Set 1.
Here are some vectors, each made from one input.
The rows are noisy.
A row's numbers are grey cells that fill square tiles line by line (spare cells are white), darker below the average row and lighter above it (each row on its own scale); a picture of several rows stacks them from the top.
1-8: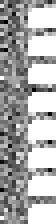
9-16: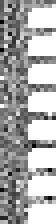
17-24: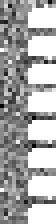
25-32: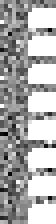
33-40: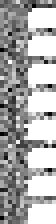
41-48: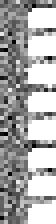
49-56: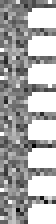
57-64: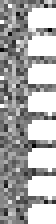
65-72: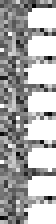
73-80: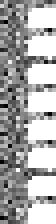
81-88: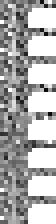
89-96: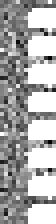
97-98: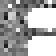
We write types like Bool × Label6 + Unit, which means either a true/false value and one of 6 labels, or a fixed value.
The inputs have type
Label5 + Line6.
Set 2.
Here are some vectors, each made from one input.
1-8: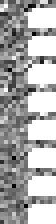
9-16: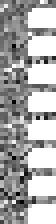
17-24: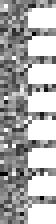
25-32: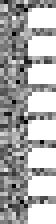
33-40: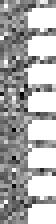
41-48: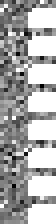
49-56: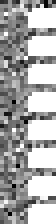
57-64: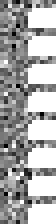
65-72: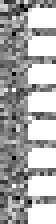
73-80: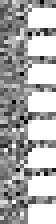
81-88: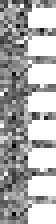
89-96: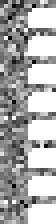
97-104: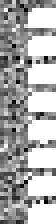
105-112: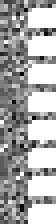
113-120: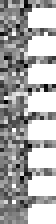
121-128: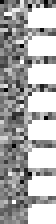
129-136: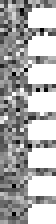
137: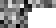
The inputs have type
Circle16 + Line9.
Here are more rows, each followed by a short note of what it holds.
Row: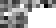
a point on a 9-point line
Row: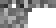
a point on a 16-point circle
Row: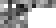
a point on a 16-point circle
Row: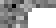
a point on a 16-point circle
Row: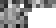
a point on a 9-point line
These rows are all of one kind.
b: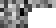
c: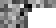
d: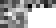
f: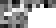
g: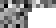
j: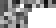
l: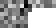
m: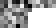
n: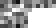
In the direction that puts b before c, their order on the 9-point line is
b, l, c, g, m, j, n, f, d.
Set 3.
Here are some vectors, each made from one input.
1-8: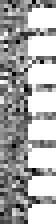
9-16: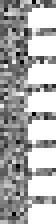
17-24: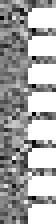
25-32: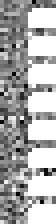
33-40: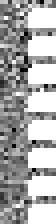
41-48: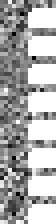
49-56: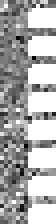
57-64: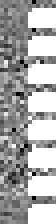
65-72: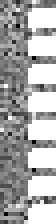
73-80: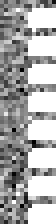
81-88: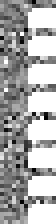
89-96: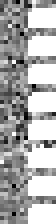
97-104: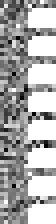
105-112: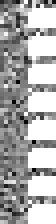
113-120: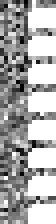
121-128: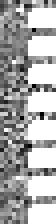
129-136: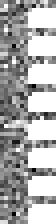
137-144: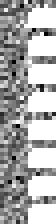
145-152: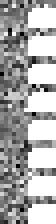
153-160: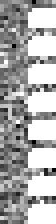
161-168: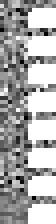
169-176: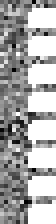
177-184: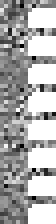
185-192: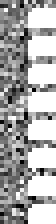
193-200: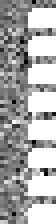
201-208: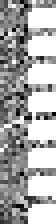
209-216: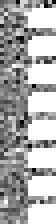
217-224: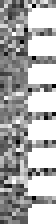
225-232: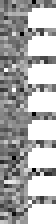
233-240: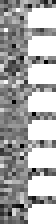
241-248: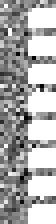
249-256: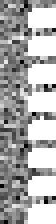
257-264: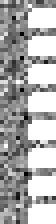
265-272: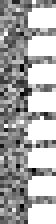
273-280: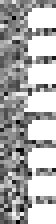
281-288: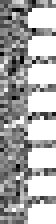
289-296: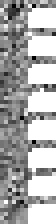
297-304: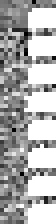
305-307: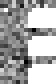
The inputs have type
Circle16 + Circle19.
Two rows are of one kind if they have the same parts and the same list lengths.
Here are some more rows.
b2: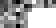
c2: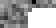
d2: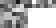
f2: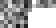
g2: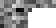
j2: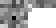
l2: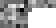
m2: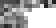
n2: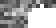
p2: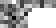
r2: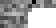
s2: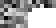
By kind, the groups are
b2, c2, d2, f2, g2, l2, m2, n2, r2, s2
j2, p2

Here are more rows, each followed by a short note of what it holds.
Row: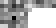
a point on a 16-point circle
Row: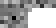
a point on a 16-point circle
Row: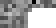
a point on a 19-point circle
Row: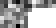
a point on a 19-point circle
